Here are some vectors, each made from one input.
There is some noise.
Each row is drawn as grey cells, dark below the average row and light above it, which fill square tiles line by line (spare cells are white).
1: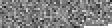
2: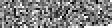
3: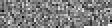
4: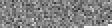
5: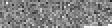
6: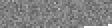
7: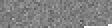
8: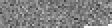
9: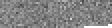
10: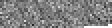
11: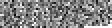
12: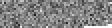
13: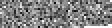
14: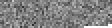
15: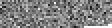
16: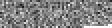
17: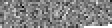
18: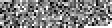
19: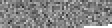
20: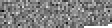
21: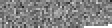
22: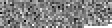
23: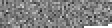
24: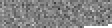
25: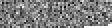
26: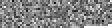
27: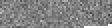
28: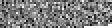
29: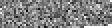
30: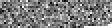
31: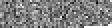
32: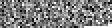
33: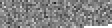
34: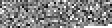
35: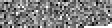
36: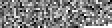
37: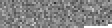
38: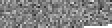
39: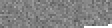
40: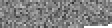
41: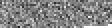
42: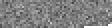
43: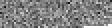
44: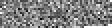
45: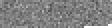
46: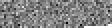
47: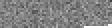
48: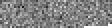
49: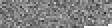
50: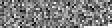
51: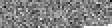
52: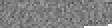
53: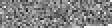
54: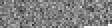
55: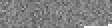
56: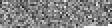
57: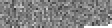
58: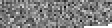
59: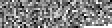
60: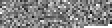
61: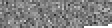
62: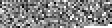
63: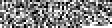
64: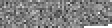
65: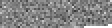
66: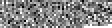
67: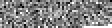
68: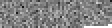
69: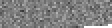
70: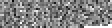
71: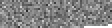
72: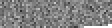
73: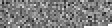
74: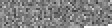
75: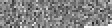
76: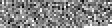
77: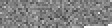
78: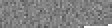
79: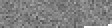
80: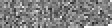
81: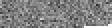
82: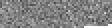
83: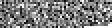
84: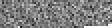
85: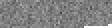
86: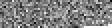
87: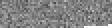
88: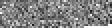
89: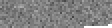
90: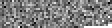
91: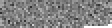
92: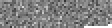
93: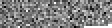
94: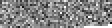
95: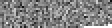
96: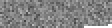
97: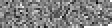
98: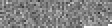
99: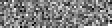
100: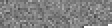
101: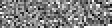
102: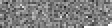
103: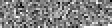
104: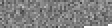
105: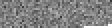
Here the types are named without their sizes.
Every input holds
either a point on a circle and a true/false value, or a fixed value.
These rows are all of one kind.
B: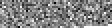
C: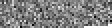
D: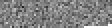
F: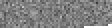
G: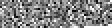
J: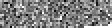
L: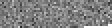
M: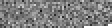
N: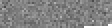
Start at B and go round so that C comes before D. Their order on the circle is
B, G, C, D, N, F, L, M, J.
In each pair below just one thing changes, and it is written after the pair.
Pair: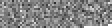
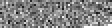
the true/false value
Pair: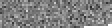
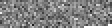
the true/false value
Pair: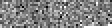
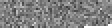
the true/false value
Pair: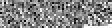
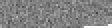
the place on the circle
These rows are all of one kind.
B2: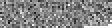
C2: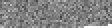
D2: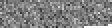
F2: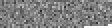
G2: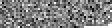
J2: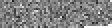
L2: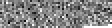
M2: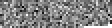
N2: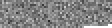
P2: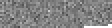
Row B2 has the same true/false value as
G2 and P2.
